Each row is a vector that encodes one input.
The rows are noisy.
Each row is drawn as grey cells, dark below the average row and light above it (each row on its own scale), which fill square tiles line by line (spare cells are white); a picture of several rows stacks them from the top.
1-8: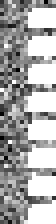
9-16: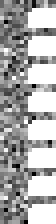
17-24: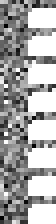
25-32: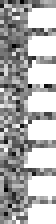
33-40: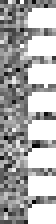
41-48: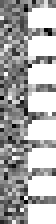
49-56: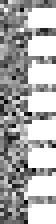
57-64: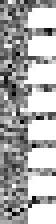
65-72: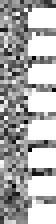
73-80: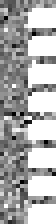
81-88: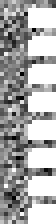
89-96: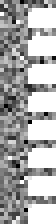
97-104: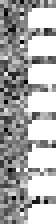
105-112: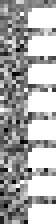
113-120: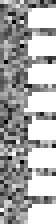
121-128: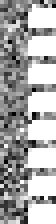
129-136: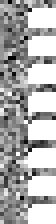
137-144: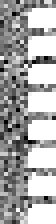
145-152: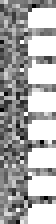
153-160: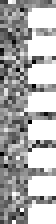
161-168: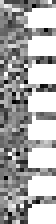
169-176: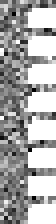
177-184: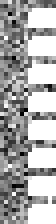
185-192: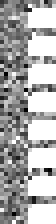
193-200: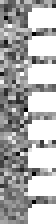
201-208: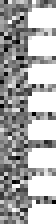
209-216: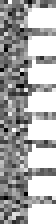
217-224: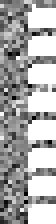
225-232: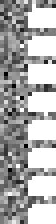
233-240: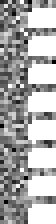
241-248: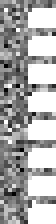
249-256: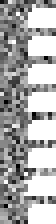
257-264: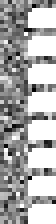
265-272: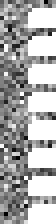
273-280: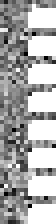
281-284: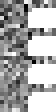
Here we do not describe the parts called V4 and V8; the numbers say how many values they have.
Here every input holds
four labels (each one of 7), together with either one of 7 labels, or a value of V4 and a value of V8.
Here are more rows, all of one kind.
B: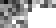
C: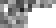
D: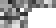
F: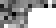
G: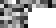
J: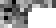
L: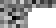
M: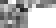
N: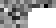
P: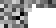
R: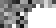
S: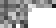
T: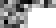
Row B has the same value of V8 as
J and S.
